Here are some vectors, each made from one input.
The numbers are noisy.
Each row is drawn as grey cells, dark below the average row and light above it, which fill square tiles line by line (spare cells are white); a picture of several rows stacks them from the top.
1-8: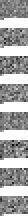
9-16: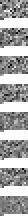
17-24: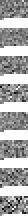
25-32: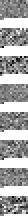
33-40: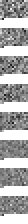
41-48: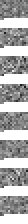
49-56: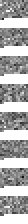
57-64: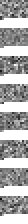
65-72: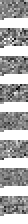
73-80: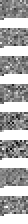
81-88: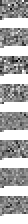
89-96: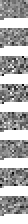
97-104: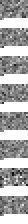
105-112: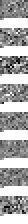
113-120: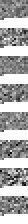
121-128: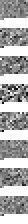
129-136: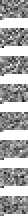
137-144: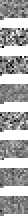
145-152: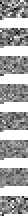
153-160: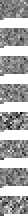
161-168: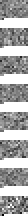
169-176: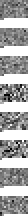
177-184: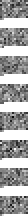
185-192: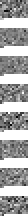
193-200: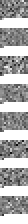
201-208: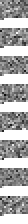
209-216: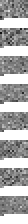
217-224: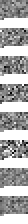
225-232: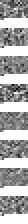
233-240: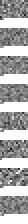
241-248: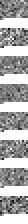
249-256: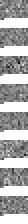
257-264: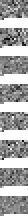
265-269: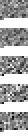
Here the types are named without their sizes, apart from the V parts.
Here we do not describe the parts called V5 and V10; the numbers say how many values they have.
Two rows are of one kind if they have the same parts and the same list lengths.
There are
8 kinds of row.
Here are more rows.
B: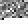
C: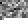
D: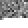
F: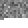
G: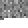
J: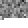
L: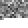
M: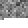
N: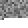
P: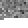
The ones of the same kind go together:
B
C, M
D
F, N
G
J
L
P

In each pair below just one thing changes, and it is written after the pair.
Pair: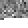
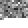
the value of V5
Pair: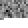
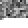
the value of V5
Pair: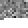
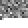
the value of V5
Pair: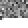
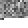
the value of V5
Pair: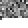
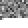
the value of V5
